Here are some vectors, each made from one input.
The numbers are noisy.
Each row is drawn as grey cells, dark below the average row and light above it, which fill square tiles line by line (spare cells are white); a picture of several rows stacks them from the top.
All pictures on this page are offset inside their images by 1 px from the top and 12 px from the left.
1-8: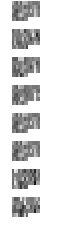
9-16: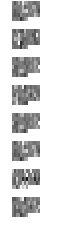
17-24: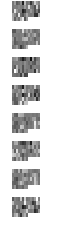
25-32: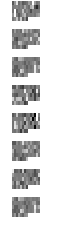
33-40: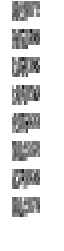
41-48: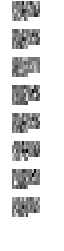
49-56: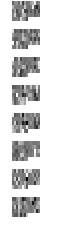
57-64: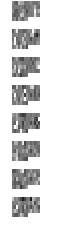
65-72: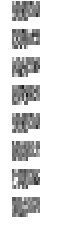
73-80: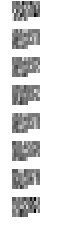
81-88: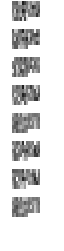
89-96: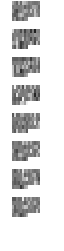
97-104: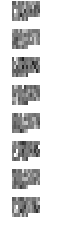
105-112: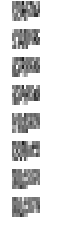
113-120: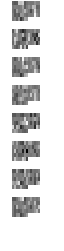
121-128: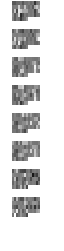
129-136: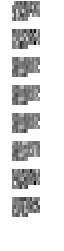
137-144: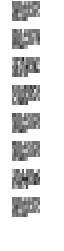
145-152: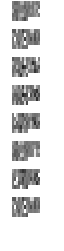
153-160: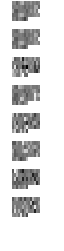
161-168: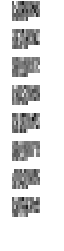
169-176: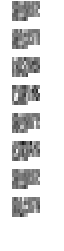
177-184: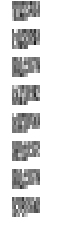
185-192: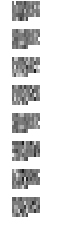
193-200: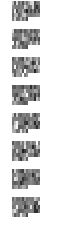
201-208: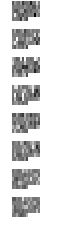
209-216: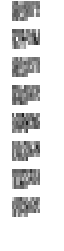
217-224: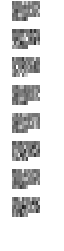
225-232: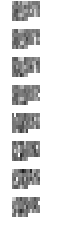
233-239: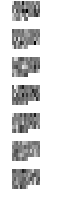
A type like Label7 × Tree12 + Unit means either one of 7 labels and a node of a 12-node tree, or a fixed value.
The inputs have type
Bool × Bool × Bool + Label12 × Label12 + Unit.
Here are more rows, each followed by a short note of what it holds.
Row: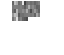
a fixed value
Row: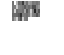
two labels (each one of 12)
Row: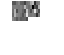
two labels (each one of 12)
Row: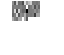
two labels (each one of 12)
